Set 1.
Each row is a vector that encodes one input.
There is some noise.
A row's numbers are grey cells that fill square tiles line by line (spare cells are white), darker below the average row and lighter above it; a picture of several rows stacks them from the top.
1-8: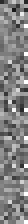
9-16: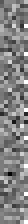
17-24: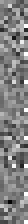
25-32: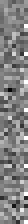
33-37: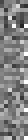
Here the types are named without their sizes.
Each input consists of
a node of a tree.
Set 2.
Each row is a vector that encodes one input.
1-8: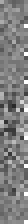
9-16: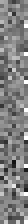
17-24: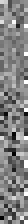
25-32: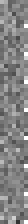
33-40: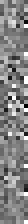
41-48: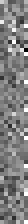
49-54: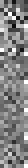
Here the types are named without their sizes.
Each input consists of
either a fixed value, or four true/false values.
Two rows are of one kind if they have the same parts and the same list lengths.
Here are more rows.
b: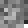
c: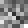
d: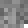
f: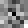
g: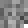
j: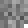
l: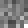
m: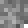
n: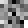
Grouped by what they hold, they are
b, d, g, j, l, m, n
c, f

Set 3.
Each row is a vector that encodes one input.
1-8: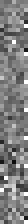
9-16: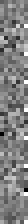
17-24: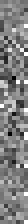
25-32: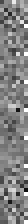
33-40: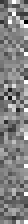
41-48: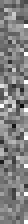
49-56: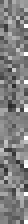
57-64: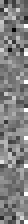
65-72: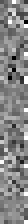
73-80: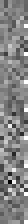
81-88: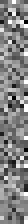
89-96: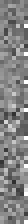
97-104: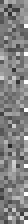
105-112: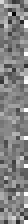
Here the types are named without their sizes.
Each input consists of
a point on each of two lines.
